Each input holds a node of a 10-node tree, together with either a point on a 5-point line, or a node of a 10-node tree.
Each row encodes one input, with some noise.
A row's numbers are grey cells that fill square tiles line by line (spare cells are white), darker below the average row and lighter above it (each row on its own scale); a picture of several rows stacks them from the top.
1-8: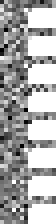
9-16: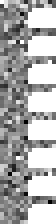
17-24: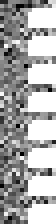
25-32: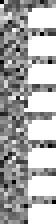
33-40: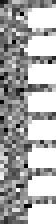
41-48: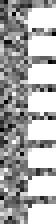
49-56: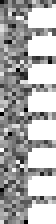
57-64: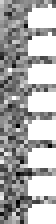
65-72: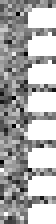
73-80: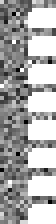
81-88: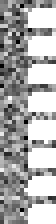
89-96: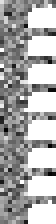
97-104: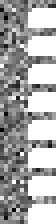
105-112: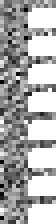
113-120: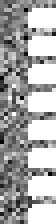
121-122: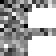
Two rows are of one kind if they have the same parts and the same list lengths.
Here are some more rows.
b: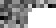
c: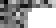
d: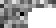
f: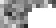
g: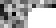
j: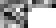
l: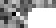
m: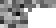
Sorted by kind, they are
b, c, d, g, l, m
f, j

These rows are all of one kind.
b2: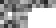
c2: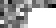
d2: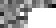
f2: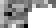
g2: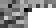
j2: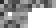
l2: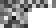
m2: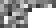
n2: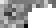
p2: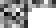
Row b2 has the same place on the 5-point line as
c2, d2 and j2.
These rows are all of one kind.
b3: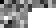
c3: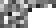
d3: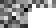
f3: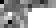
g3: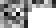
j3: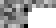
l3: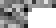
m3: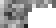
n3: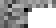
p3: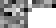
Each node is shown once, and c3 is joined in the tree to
m3.
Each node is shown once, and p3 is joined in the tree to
g3 and l3.
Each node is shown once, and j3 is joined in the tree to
d3, l3 and n3.
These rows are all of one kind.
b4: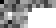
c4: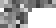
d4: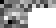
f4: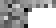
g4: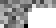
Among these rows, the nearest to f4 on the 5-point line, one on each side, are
d4 and g4.
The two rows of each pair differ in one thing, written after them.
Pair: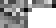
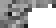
the node of the tree
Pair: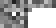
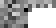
the node of the tree
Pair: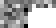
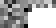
the place on the 5-point line
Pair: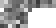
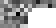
the node of the tree
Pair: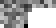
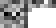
the node of the tree
